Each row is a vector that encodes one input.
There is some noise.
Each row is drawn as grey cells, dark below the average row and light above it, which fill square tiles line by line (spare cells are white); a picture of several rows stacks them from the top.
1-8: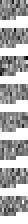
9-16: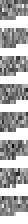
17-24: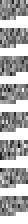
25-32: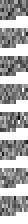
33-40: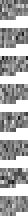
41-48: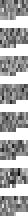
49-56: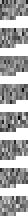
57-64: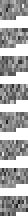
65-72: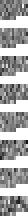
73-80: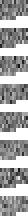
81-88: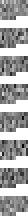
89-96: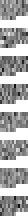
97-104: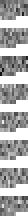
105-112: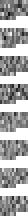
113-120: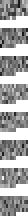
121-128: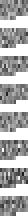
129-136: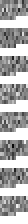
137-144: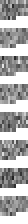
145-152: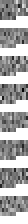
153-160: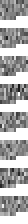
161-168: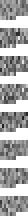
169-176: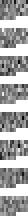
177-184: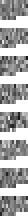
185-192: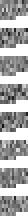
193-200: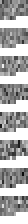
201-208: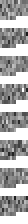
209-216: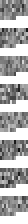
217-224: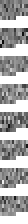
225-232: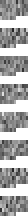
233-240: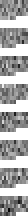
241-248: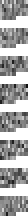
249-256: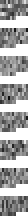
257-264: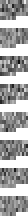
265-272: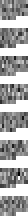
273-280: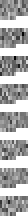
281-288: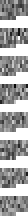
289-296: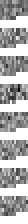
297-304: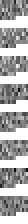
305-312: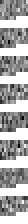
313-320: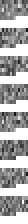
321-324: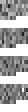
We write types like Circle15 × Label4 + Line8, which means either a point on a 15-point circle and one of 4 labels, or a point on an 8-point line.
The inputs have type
(Bool × (Circle11 + Unit) + Circle16) × Line6.
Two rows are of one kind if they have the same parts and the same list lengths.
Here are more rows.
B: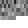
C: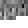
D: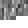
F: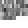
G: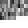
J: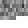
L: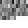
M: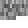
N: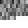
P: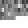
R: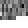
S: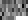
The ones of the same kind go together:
B, L, N
C, D, G, J, M, R, S
F, P

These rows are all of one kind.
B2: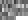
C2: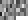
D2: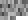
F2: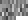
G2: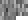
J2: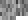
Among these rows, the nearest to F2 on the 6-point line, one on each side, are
C2 and G2.
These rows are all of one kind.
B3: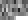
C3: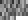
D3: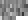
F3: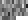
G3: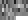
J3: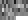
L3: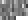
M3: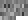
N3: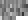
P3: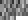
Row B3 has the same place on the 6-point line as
G3 and J3.
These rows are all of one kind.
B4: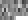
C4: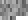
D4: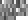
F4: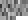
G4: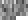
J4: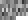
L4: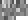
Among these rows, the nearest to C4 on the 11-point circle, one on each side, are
B4 and G4.
